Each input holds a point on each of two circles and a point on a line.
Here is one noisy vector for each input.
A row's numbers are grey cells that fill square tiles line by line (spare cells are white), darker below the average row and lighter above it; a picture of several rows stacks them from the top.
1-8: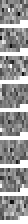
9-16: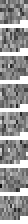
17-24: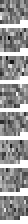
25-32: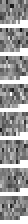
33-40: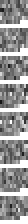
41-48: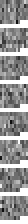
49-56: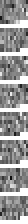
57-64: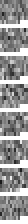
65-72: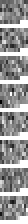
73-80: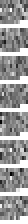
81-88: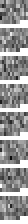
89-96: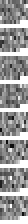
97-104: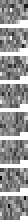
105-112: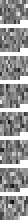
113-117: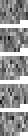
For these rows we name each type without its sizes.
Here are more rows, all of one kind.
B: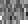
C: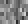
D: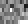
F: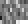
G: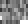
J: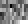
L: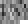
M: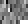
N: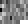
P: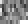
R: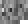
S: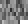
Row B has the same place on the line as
G and N.
